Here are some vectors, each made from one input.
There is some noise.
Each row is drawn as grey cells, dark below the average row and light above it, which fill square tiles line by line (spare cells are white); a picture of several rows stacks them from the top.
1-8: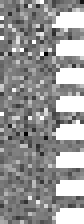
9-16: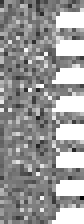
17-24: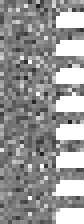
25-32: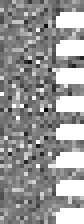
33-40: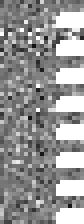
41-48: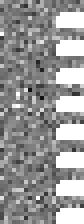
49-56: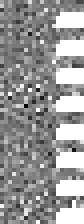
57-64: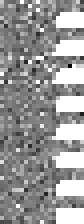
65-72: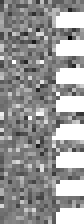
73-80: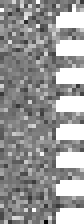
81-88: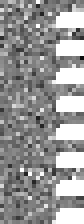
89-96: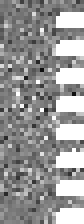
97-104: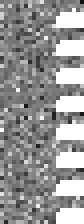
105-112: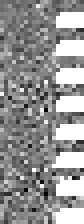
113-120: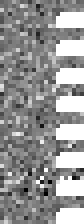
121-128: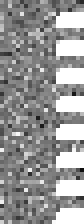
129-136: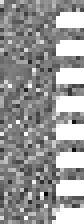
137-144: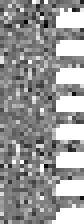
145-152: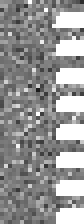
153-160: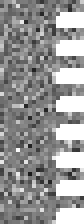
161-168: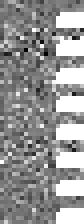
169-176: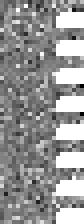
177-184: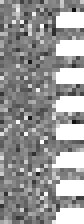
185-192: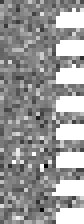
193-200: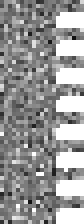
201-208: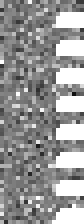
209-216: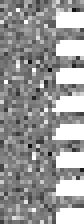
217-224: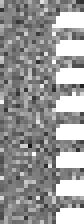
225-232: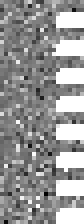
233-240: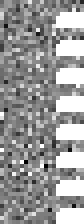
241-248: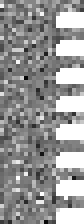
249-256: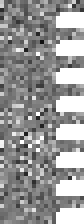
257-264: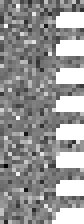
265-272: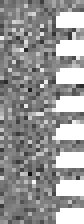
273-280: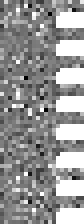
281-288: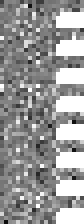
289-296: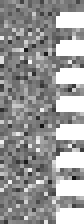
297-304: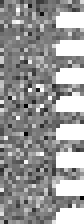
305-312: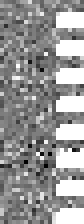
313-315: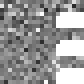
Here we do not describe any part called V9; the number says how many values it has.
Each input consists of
a list of up to two items, each a true/false value and a value of V9.
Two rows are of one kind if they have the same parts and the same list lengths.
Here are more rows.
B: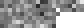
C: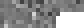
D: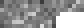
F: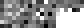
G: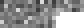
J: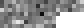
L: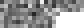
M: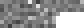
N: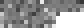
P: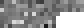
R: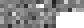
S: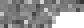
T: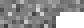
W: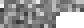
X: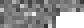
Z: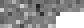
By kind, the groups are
B, C, D, J, P, X, Z
F
G, L, M, N, R, S, T, W

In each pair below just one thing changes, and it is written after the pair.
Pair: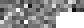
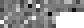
the value of V9 in item 1 of the list
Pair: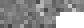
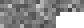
the value of V9 in item 2 of the list
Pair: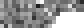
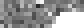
the value of V9 in item 2 of the list
